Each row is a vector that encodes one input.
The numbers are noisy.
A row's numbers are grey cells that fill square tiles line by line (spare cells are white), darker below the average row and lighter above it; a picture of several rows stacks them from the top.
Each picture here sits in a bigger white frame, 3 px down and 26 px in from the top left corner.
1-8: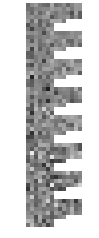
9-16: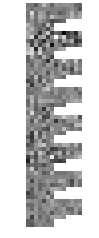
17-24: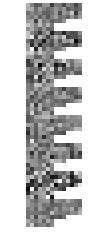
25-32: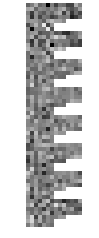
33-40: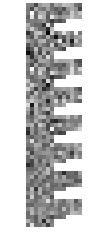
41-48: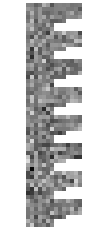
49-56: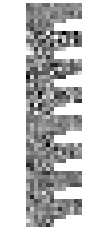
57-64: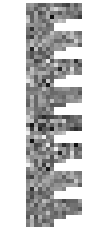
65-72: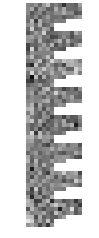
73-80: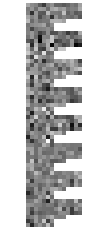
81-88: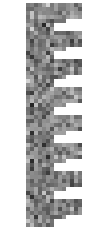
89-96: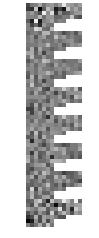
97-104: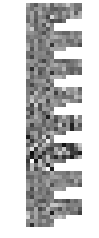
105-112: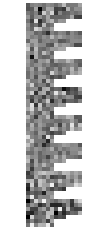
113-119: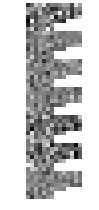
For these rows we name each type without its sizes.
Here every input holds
a true/false value, together with a list of points on a line.
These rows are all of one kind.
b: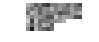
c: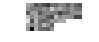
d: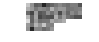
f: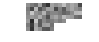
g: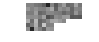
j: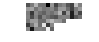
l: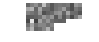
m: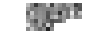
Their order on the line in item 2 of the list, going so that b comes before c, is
f, b, g, c, j, m, l, d.
